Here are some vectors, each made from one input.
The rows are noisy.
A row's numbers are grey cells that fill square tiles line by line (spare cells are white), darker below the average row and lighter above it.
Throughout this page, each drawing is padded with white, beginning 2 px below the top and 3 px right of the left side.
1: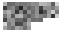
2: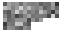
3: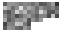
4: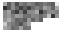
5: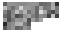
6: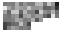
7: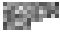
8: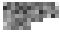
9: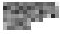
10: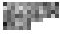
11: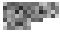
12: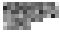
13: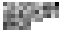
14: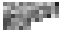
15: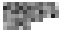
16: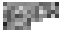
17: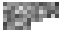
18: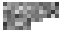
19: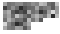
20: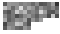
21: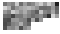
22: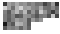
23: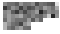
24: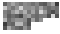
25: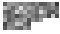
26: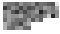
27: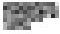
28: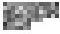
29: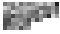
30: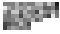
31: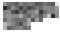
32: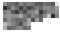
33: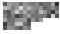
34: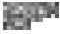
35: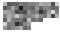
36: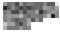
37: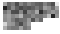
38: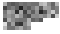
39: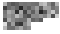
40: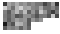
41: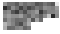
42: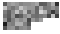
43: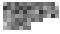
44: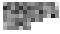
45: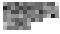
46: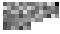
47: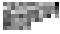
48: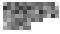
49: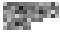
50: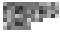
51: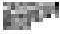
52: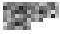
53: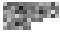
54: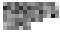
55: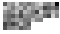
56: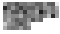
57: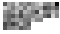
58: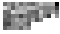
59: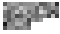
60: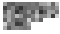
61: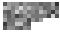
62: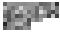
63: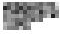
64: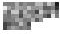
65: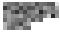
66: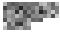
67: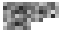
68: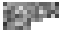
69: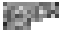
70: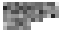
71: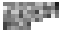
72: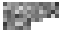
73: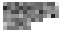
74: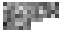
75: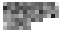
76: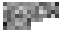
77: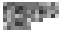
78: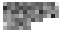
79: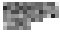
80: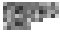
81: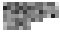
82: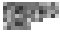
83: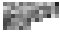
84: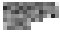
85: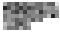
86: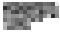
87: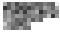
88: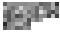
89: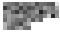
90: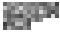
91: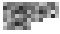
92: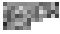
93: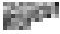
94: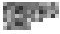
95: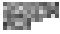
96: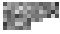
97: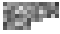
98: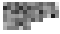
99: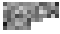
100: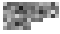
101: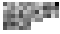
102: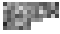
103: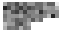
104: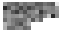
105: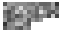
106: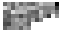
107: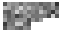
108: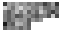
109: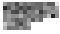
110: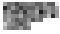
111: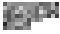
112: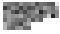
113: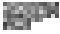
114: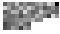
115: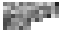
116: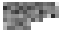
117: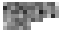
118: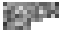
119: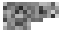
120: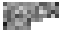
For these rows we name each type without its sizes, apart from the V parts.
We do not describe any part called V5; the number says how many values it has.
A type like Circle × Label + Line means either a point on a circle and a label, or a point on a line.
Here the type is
Bool × (Tree + V5).
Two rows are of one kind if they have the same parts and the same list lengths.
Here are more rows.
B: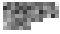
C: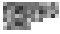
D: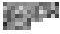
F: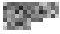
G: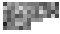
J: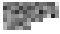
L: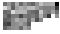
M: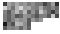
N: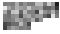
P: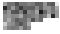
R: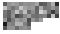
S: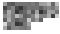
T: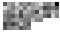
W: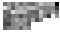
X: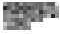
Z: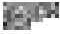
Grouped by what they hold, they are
B, D, G, J, M, P, R, X, Z
C, F, L, N, S, T, W

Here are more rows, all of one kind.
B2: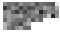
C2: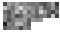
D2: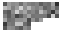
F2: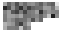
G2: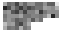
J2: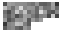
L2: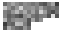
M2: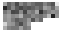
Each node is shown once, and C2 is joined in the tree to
B2 and J2.
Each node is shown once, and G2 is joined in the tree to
F2 and J2.
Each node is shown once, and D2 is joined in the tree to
M2.
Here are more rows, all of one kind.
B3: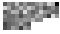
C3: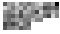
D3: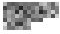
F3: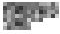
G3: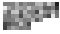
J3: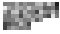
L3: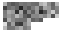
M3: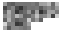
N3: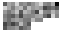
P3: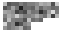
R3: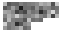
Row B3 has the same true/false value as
C3, G3, J3 and N3.
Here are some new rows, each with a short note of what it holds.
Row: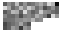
a true/false value and a value of V5
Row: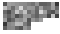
a node of a tree and a true/false value
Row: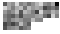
a true/false value and a value of V5
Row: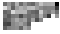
a true/false value and a value of V5
